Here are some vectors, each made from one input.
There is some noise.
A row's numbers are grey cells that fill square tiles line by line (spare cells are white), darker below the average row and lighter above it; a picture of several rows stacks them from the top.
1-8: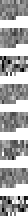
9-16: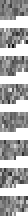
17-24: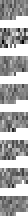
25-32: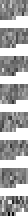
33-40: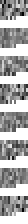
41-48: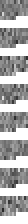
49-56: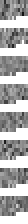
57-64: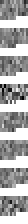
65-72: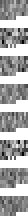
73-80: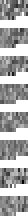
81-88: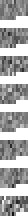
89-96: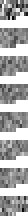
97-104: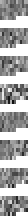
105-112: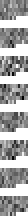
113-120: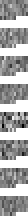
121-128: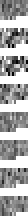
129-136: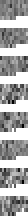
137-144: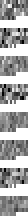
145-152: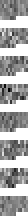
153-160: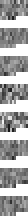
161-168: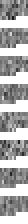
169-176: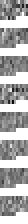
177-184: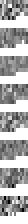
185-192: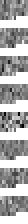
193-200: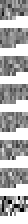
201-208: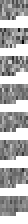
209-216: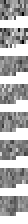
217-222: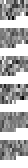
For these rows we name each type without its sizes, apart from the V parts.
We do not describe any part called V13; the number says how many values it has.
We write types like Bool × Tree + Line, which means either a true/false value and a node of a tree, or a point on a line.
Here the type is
Label × V13 + Line × Line.
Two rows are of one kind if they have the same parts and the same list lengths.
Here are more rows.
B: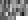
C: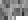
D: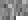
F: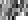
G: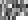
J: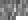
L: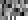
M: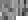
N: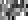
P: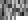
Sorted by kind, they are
B, C, D, G, J, M
F, L, N, P

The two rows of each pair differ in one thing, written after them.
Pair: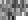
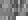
the value of V13
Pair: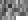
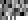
the value of V13
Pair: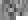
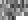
the label
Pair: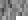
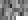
the label
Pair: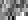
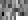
the label
